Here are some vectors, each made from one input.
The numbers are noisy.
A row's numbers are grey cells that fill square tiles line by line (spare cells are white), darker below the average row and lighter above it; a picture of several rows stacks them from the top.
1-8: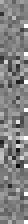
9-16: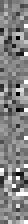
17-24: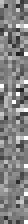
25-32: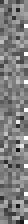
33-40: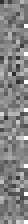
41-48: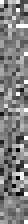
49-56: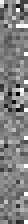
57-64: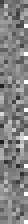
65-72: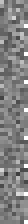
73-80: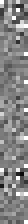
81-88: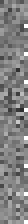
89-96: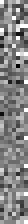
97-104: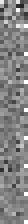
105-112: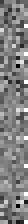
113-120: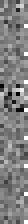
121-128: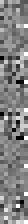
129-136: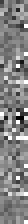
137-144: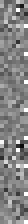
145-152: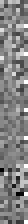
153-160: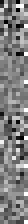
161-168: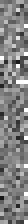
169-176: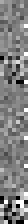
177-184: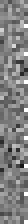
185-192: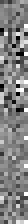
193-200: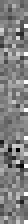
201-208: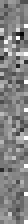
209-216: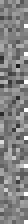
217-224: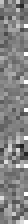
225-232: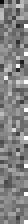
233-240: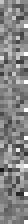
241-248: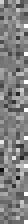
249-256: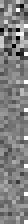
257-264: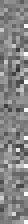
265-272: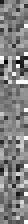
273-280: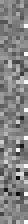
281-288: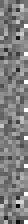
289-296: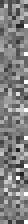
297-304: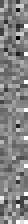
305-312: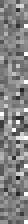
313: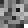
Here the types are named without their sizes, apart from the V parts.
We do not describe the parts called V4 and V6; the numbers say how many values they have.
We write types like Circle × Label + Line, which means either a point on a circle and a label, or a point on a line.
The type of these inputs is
(Circle + V6) × (Line + V4).
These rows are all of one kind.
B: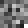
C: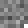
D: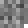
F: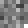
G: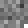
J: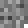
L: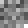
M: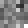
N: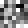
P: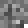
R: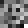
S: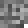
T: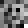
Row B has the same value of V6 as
D, F and P.
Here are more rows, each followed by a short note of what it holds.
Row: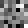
a point on a circle and a point on a line
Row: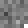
a value of V4 and a value of V6
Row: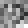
a point on a circle and a point on a line
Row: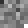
a point on a circle and a point on a line
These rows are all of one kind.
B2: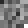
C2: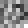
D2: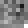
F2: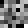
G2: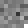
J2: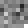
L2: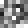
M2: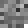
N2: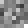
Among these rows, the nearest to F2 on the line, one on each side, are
C2 and M2.
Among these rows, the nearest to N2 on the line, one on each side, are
B2 and L2.
